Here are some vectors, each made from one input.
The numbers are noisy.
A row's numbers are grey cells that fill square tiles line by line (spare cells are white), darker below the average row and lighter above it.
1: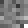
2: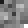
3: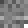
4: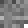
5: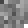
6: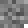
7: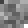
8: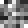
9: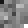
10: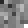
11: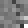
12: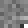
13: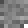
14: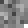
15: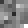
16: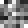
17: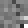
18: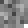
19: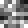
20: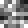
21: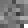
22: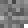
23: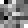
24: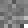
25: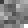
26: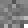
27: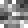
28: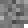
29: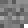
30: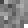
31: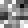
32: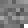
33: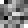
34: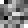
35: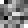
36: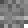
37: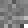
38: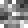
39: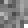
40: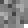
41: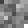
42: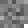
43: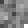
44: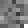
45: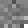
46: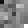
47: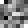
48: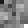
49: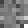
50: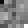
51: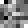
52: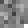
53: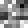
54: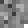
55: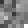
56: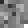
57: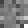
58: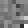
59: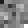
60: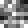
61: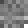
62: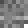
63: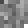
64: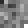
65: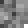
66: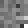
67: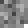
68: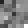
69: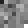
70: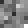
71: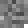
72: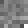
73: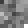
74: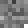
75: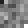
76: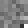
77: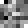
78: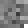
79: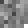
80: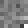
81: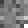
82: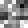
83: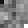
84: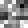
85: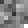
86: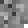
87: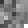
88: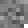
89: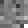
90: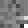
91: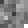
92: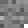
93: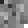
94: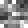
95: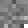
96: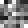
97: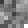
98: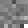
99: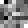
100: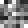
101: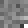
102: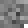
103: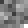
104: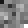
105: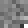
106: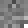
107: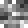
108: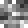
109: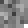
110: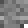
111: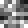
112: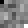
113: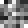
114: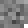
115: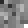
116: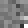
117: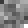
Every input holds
either a point on a 6-point line, or a point on each of two 10-point lines and a true/false value.
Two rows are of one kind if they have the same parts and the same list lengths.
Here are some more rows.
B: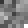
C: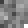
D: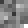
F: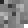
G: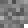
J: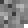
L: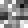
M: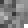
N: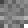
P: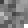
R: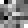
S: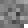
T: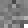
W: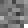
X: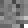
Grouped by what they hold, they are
B, C, D, F, G, J, M, N, P, S, T, W, X
L, R

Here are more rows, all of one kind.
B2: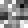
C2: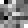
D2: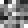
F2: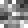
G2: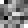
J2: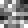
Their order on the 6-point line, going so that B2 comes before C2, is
B2, F2, J2, D2, C2, G2.
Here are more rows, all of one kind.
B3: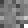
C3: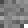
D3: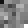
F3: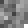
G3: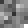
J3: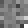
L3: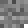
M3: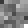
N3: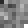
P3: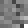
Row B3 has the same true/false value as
C3, J3, L3 and P3.
